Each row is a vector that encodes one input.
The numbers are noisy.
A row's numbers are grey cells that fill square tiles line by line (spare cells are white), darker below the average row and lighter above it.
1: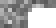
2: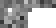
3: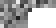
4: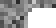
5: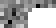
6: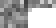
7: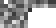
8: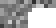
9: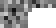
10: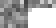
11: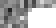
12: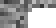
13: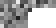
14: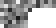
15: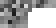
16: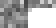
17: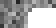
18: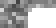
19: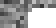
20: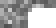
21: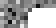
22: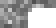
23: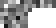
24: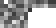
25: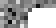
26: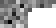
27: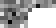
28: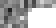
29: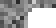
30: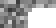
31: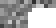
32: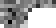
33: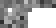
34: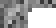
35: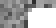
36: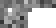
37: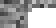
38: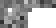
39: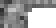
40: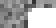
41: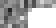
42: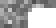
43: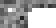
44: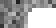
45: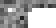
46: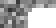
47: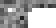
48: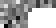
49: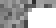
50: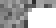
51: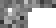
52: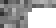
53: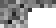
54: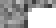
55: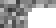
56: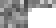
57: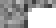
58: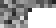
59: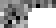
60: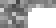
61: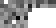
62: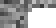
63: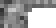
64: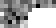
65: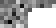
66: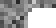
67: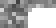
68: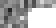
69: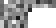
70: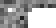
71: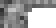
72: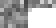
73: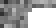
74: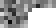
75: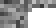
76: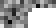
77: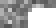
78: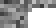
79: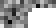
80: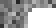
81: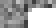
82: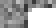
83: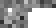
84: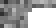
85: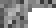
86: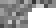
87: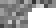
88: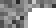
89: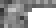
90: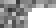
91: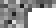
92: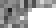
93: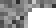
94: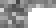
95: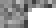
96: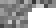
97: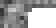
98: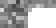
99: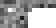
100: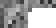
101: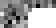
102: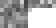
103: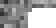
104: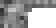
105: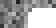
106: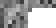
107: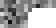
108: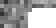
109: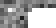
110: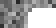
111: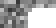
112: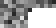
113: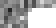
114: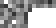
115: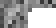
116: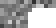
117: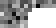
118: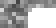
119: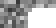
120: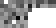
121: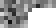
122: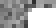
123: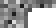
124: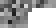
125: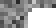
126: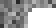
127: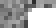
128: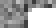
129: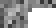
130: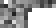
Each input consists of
either one of 6 labels and a point on a 7-point line, or four true/false values.
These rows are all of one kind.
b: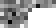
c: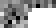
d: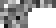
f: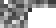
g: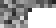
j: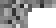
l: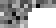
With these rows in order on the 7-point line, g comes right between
f and j.
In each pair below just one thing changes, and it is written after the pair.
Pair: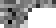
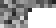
the place on the 7-point line
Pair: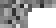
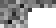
the label
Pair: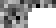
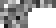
the label
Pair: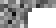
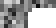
the place on the 7-point line
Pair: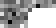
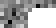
the place on the 7-point line
